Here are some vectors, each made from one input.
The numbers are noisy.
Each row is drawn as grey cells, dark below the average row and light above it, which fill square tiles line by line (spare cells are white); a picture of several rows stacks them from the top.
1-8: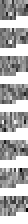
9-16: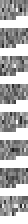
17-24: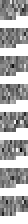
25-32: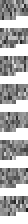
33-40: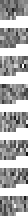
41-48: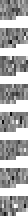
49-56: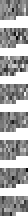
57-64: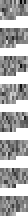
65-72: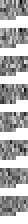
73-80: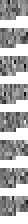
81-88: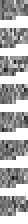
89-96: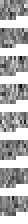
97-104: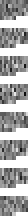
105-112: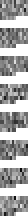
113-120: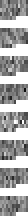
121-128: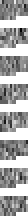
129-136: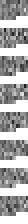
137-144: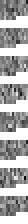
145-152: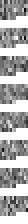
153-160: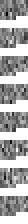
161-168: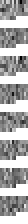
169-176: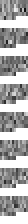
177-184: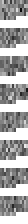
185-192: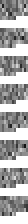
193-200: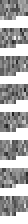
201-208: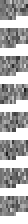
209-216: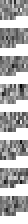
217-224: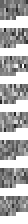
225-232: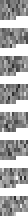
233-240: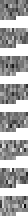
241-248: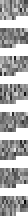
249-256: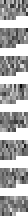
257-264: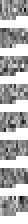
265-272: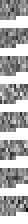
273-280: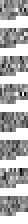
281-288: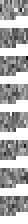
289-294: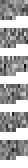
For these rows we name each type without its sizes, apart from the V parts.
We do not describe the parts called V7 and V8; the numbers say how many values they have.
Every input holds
either a value of V7 and a value of V8, or a list of points on a line.
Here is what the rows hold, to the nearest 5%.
About 35% of them hold a value of V7 and a value of V8. The rest are lists of points on a line.
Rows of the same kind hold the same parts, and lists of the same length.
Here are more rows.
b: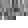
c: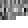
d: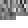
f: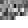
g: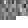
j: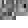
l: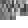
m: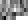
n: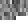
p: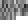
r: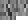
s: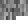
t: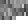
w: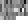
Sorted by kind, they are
b, g, j, n, r, s
c, d, m, w
f
l, p, t

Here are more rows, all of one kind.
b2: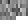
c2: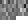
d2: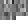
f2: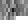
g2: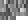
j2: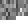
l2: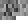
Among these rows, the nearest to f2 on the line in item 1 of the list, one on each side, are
b2 and j2.
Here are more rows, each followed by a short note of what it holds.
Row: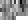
a value of V7 and a value of V8
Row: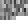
a value of V7 and a value of V8
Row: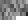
a list of one item
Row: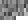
a list of two items
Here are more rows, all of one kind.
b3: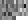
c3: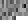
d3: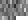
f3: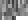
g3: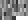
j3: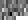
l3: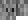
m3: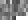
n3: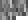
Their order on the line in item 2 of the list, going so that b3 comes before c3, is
f3, g3, b3, c3, d3, m3, j3, n3, l3.
